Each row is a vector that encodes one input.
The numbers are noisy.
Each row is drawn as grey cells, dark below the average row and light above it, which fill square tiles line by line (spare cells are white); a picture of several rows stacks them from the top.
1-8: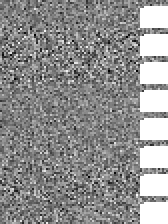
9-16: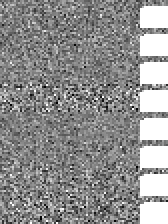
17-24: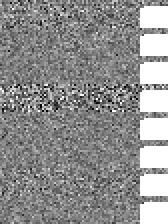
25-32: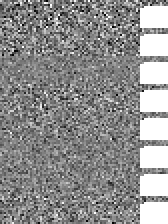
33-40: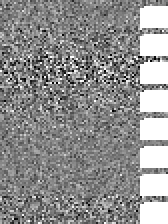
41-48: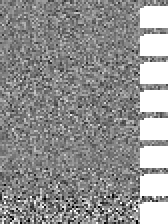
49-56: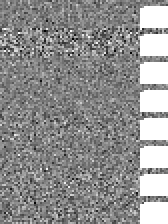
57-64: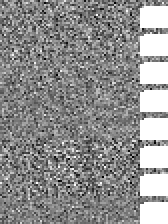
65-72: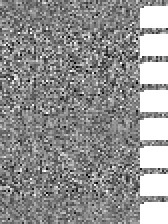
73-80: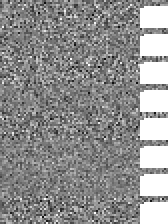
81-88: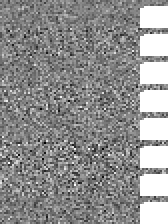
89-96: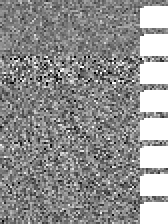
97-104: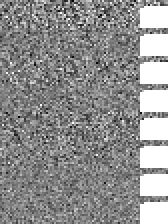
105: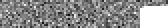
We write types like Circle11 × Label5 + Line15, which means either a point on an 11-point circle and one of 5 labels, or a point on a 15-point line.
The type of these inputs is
(Circle10 + Label4) × Label9.
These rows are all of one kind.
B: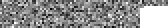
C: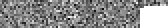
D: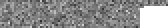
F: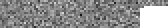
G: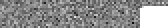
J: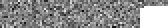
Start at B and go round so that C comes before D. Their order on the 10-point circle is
B, J, F, C, D, G.
